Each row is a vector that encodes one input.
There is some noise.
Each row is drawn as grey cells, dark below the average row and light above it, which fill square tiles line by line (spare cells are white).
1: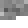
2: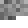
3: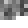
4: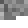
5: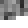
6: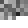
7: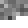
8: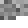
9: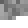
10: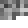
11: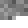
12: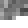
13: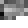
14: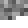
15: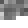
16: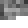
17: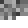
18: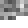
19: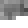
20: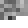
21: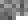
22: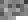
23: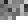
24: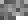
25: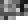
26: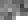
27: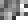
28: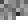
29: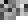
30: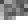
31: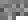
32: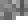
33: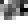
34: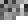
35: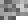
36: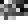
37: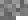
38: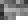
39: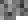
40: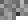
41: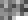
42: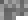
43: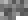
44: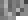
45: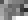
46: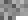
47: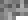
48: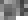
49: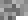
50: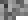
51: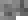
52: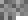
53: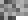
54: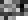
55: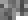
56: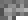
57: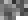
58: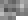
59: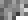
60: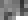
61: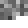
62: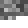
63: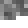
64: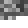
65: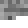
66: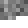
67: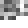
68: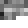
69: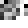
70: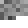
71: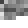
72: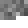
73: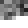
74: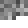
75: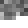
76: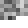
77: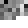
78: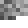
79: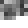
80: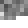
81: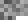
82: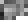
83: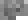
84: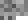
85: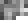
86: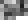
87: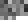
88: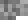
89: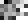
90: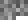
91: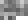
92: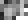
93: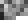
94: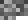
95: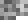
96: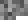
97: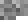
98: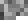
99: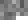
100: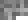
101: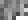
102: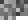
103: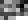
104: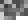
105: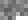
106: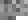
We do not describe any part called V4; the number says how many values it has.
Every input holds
a list of up to two items, each a true/false value and a value of V4.
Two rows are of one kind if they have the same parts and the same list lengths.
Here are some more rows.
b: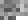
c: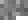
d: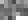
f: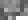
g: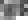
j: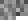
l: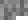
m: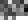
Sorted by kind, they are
b, c, d, g, l
f, j
m

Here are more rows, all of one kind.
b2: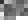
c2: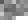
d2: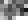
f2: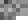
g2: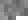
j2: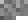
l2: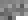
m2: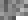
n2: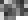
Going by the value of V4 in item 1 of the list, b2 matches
c2, d2 and f2.
